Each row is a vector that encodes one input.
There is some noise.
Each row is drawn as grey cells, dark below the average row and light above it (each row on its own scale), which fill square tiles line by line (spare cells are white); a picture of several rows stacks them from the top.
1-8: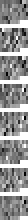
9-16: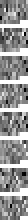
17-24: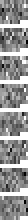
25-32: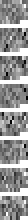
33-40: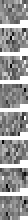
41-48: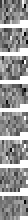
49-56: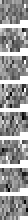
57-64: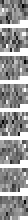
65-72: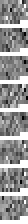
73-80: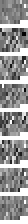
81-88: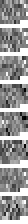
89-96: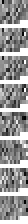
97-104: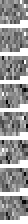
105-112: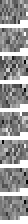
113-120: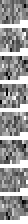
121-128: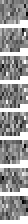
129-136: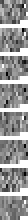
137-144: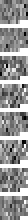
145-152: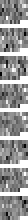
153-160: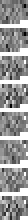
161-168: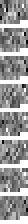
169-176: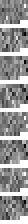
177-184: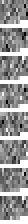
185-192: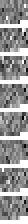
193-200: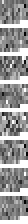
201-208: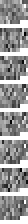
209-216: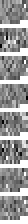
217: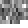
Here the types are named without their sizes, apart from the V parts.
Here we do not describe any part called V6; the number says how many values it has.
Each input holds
a list of items, each a true/false value and a value of V6.
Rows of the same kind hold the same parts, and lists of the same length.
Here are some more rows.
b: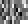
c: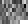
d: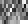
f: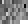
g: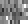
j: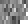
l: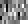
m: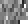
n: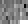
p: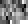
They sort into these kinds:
b, g, j, m
c, d, f, n, p
l

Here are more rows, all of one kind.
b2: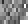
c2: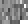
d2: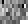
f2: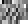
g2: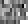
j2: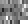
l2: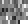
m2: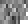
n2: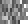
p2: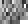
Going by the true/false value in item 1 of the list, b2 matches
j2, l2, m2 and p2.
